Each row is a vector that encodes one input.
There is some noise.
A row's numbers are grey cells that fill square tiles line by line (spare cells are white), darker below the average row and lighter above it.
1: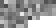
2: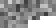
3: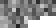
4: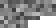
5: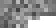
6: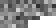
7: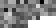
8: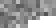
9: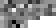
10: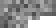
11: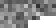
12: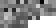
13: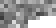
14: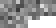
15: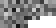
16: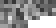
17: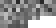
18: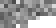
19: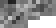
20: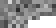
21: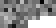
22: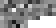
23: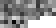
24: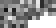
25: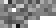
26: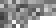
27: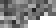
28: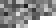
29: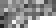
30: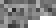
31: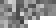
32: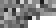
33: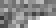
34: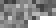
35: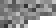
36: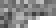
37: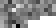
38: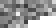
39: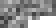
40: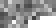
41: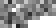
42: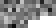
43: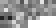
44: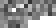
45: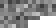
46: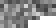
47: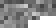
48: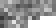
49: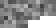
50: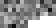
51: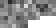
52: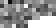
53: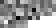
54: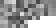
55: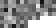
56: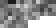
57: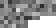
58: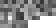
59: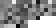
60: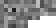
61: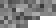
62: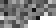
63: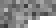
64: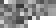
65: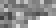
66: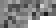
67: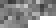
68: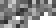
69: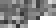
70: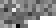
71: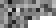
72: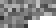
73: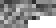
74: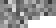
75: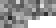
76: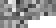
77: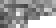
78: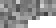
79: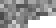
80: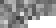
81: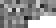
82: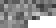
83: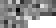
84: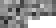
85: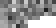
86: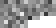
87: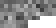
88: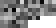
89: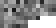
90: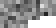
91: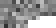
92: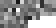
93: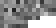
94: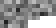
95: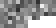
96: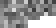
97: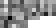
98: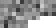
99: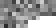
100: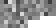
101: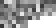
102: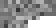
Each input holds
either a point on an 8-point line, or a node of an 8-node tree, or three true/false values.
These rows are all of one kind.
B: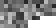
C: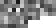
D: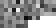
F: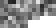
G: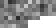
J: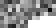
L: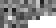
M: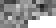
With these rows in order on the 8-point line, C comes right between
D and J.
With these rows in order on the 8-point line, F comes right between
G and L.
